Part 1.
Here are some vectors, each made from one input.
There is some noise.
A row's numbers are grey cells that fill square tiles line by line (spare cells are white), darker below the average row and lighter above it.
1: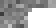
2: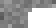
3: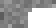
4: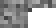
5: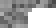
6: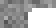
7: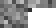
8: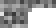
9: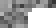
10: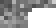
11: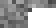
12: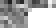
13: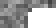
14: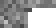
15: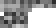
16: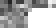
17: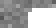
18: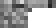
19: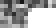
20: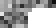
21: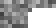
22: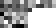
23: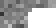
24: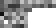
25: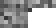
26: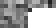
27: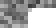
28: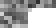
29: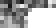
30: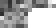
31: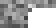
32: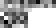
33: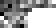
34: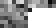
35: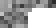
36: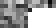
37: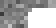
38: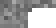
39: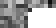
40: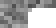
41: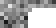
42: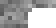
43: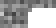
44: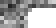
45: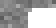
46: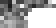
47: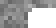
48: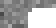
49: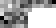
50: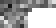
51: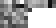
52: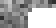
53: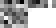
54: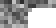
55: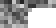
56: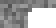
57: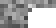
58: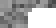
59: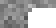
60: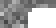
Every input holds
one of 5 labels.
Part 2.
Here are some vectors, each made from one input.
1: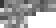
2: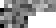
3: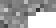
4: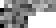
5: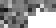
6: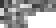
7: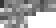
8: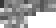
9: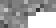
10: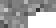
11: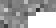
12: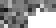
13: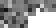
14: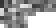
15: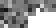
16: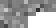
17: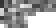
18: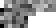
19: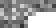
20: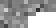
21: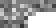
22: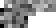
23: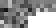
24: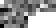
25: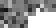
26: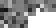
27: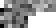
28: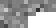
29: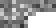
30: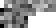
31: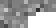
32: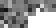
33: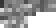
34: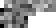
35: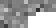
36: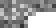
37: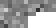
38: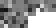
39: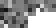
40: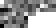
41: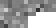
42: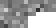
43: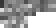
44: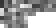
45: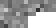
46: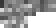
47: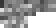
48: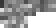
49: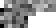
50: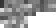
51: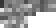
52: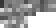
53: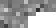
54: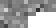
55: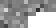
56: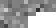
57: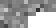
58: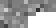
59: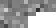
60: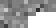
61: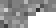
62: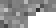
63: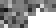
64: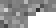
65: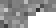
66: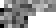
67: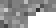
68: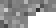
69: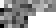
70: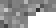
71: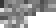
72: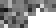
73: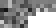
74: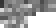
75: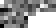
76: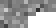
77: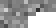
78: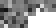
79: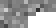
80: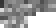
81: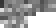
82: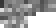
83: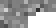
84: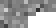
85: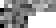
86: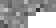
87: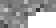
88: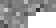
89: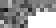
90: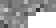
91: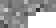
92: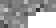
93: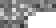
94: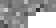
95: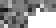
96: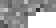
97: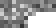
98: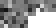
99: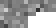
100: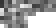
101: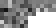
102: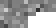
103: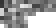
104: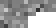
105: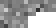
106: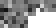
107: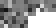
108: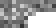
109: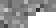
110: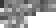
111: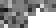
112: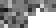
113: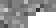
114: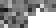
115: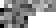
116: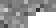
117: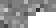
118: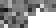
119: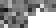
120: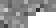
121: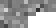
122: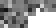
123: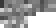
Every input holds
three true/false values.
